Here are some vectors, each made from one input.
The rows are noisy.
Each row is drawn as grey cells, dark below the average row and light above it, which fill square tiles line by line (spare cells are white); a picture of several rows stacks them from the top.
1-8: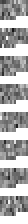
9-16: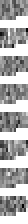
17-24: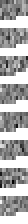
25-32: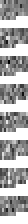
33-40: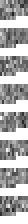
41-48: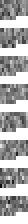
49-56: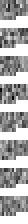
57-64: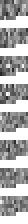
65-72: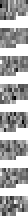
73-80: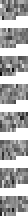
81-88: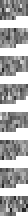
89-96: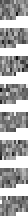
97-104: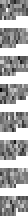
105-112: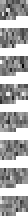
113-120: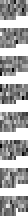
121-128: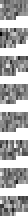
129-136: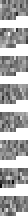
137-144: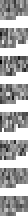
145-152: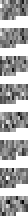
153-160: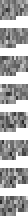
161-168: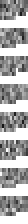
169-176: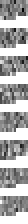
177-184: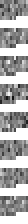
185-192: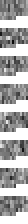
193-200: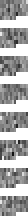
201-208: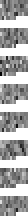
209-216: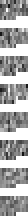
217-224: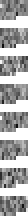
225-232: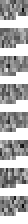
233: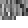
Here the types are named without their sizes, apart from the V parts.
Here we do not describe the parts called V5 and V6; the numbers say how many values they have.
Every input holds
a value of V6, together with either a point on a line, or a true/false value and a value of V5.
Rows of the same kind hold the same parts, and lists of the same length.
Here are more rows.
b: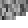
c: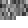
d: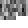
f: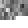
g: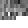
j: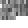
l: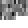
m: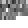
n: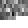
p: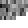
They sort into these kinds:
b, f, g, j
c, d, l, m, n, p

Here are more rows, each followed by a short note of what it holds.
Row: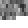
a true/false value, a value of V5 and a value of V6
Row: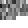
a point on a line and a value of V6
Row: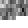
a true/false value, a value of V5 and a value of V6
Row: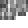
a point on a line and a value of V6
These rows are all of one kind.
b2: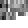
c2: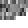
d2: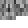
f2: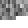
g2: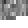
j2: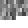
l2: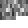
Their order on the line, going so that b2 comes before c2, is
j2, g2, l2, b2, f2, d2, c2.
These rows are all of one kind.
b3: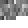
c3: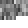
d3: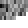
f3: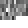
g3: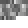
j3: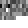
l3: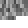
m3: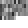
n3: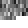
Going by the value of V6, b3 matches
c3, g3 and l3.
